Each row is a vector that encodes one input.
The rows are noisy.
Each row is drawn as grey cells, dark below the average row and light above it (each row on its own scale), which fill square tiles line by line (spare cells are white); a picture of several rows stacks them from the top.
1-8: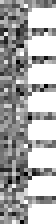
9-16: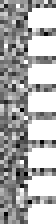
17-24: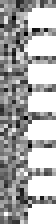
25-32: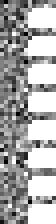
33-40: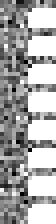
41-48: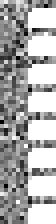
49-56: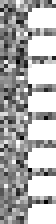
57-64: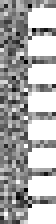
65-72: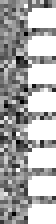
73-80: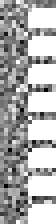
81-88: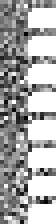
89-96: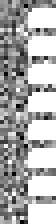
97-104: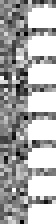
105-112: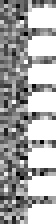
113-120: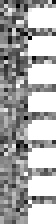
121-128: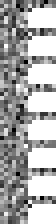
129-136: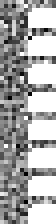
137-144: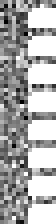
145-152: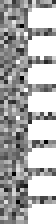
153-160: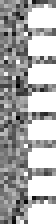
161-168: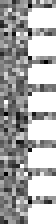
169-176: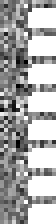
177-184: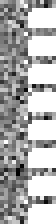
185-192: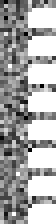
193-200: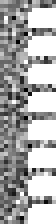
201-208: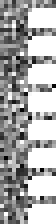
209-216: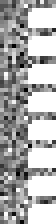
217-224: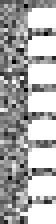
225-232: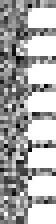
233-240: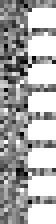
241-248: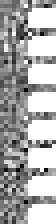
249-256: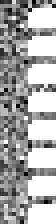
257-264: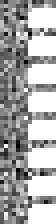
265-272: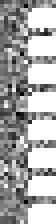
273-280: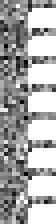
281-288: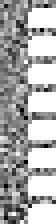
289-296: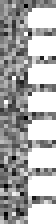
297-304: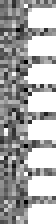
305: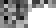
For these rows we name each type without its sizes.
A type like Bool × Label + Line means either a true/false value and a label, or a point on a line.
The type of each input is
Bool × List(Line).
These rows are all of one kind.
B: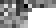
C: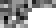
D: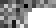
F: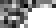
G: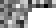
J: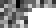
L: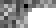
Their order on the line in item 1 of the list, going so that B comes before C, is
B, G, C, J, F, D, L.
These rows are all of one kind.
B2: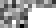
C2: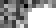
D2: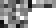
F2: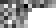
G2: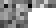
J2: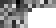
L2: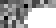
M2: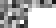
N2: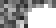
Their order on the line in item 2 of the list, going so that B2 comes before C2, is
B2, J2, G2, D2, C2, L2, N2, M2, F2.
